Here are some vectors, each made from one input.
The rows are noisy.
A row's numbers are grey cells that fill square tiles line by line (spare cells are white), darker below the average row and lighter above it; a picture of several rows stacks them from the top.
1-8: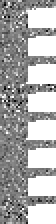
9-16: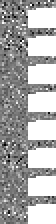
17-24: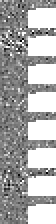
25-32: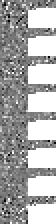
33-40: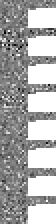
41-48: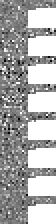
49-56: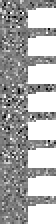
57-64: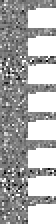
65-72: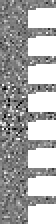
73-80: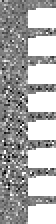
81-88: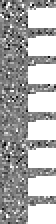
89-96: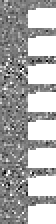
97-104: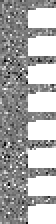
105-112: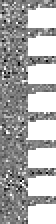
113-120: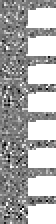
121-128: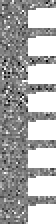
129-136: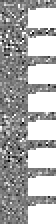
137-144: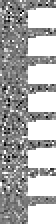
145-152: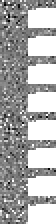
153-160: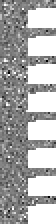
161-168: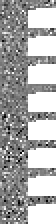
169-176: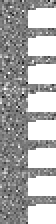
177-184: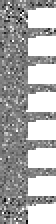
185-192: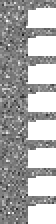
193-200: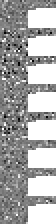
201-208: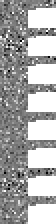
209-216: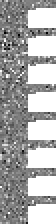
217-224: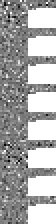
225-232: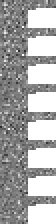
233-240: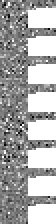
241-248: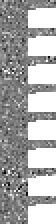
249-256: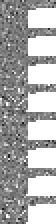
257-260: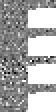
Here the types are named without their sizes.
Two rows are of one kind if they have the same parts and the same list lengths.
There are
4 kinds of row.
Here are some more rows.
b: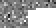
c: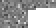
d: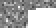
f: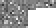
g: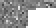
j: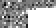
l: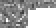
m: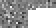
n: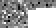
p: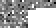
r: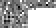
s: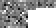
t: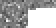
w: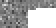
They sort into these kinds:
b, p
c, d, f, g, l, t
j, n, r, s
m, w

